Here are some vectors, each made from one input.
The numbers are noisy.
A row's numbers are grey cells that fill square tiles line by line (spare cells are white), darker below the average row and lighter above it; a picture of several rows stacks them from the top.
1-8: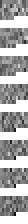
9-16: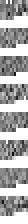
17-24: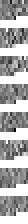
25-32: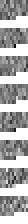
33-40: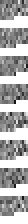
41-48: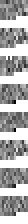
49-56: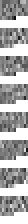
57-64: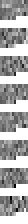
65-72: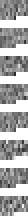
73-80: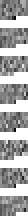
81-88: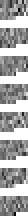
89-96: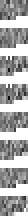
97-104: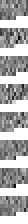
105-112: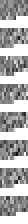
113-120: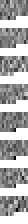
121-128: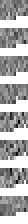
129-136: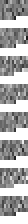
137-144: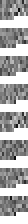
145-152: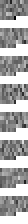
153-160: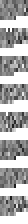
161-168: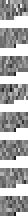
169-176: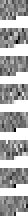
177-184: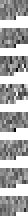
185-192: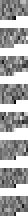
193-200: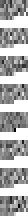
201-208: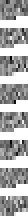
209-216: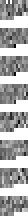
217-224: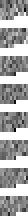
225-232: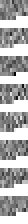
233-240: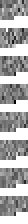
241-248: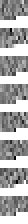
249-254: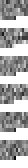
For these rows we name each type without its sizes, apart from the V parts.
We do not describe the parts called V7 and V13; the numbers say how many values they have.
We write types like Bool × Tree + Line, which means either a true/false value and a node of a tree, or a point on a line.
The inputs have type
Bool × (Tree + V13) + V7.
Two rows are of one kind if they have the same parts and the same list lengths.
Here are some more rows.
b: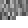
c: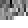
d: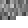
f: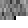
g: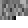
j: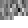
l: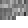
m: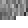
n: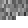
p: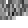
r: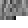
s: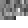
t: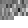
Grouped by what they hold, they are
b, d, j, l, m, n, t
c, f, g, r, s
p

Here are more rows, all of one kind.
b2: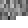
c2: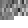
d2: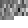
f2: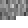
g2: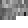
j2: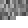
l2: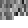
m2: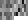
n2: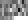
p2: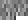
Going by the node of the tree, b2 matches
j2, l2 and m2.
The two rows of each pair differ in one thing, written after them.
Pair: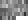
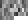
the true/false value
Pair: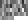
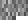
the true/false value
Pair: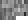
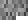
the node of the tree
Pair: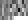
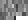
the true/false value
